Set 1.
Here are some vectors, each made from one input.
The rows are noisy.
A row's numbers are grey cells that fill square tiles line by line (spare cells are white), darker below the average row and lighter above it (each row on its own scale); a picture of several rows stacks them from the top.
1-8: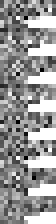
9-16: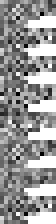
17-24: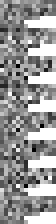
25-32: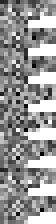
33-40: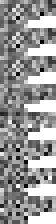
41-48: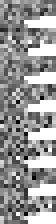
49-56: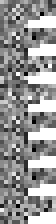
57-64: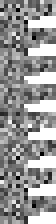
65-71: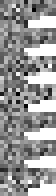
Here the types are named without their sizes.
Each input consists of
a point on a circle.
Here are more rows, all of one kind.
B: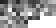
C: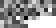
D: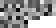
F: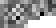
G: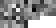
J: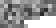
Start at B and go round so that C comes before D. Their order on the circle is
B, G, C, J, F, D.
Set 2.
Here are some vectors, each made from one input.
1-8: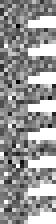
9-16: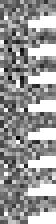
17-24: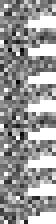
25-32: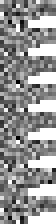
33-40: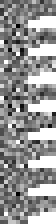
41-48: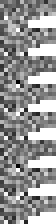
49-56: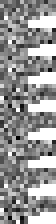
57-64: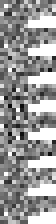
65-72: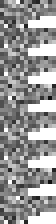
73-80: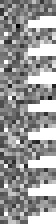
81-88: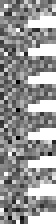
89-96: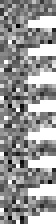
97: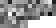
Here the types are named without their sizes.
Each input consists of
a label.
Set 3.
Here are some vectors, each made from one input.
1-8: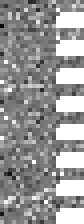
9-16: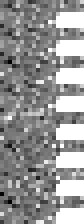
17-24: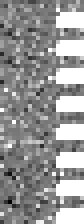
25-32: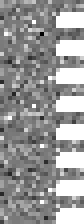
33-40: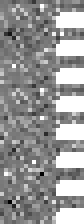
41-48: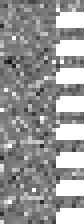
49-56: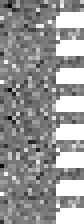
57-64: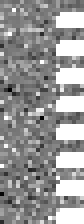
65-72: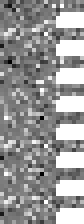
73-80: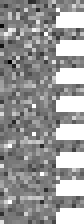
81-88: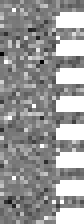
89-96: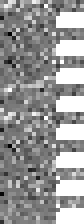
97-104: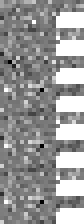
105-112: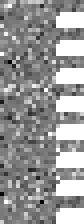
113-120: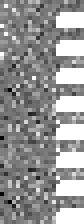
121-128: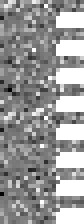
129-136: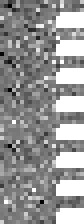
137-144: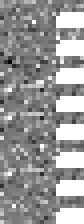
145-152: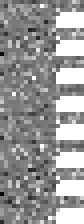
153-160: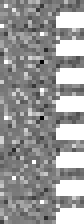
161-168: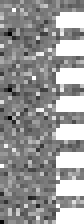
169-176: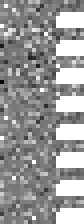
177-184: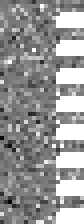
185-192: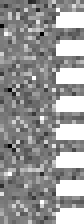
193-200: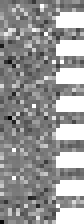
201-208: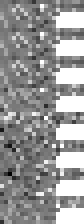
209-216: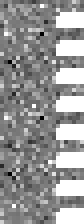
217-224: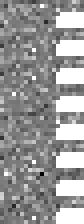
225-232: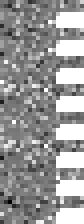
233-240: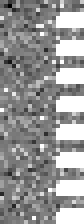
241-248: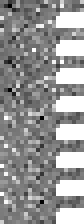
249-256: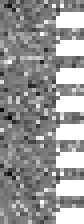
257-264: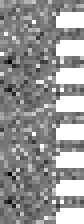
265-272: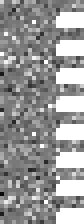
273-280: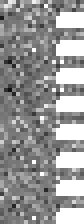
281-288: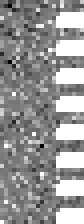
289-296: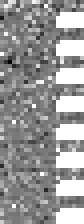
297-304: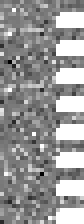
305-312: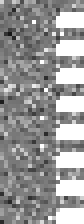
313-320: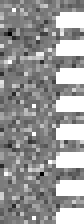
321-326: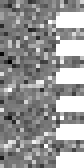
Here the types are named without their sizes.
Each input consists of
a point on a line.
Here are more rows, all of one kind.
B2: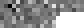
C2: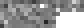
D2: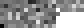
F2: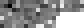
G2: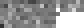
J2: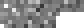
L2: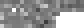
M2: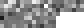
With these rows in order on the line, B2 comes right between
F2 and M2.
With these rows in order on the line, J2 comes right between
L2 and M2.
